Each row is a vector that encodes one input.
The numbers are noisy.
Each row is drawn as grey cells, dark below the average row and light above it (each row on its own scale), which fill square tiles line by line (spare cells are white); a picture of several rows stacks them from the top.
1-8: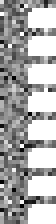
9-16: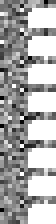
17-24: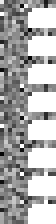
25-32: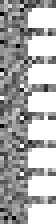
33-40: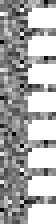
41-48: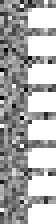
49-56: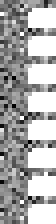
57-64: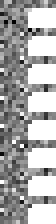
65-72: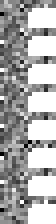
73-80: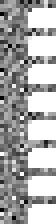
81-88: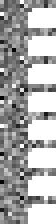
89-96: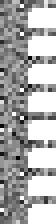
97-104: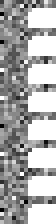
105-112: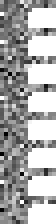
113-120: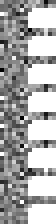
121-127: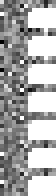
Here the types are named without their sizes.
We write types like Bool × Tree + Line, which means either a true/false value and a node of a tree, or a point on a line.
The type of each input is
Bool × (Tree + Unit) + Line.
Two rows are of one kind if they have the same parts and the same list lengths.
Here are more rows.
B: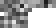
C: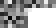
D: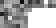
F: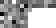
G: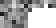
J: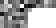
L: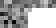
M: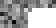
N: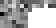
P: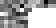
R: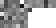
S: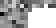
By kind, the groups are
B, P, R
C, L, M
D, F, G, J, N, S

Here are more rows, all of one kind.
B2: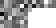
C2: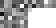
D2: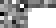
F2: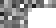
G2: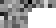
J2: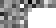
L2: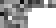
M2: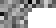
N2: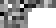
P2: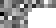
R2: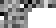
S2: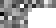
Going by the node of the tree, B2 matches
C2, F2, P2 and S2.
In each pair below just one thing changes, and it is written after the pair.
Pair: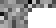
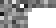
the node of the tree
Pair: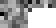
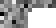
the node of the tree
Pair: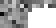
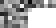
the node of the tree
